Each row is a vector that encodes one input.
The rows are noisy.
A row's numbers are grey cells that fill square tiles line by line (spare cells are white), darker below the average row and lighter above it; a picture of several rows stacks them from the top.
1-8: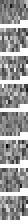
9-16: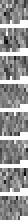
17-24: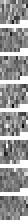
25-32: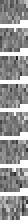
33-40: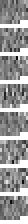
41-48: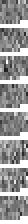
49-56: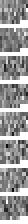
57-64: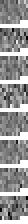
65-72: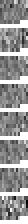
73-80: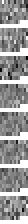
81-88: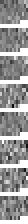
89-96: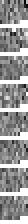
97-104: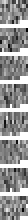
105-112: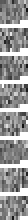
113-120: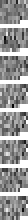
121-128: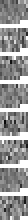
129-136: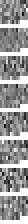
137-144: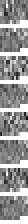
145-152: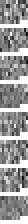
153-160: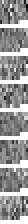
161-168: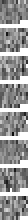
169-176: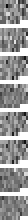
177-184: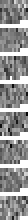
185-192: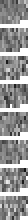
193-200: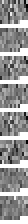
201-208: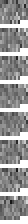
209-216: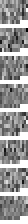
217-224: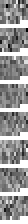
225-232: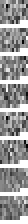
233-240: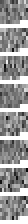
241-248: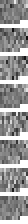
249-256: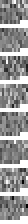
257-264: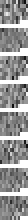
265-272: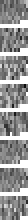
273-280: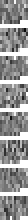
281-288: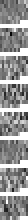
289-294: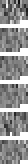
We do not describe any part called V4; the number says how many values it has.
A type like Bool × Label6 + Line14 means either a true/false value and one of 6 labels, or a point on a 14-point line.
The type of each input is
Circle8 + Line6 + List2(Bool × V4).
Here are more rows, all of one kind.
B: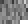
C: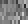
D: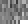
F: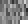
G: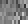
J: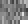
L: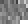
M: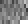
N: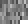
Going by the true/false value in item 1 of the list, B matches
D, L and M.
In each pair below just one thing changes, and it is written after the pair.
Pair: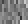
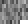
the value of V4 in item 1 of the list
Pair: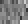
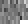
the true/false value in item 2 of the list
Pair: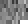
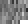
the true/false value in item 2 of the list
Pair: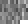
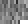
the value of V4 in item 1 of the list
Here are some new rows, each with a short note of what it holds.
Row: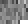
a list of two items
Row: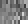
a list of two items
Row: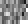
a point on an 8-point circle
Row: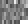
a list of one item
